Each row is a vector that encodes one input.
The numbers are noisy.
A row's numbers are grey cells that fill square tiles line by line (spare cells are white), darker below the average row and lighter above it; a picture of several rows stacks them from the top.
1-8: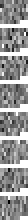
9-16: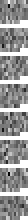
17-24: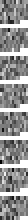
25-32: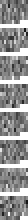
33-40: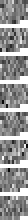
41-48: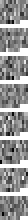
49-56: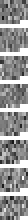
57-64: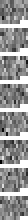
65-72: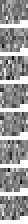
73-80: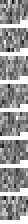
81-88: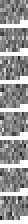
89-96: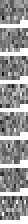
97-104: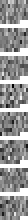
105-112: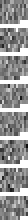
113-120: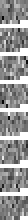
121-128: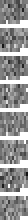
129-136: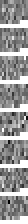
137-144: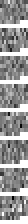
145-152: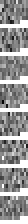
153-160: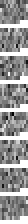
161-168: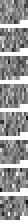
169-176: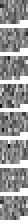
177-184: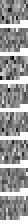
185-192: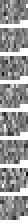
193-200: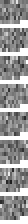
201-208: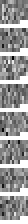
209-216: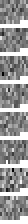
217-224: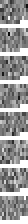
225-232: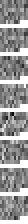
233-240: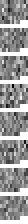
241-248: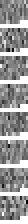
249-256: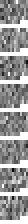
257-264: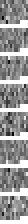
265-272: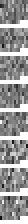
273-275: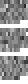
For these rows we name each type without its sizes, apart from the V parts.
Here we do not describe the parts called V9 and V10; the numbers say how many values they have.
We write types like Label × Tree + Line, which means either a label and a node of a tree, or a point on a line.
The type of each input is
(Circle + Unit) × Label + V9 × V10.
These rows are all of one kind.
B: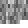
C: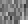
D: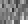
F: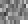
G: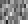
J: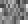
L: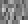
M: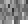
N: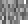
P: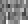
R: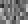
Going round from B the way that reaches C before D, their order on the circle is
B, C, P, L, M, J, R, D, F, G, N.
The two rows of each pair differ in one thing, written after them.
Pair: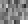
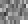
the label
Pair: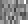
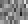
the label
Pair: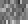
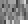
the label
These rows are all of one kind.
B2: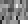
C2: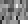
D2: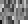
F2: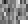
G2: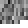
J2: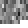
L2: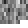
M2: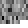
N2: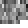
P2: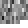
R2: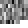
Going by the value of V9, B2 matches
C2 and D2.
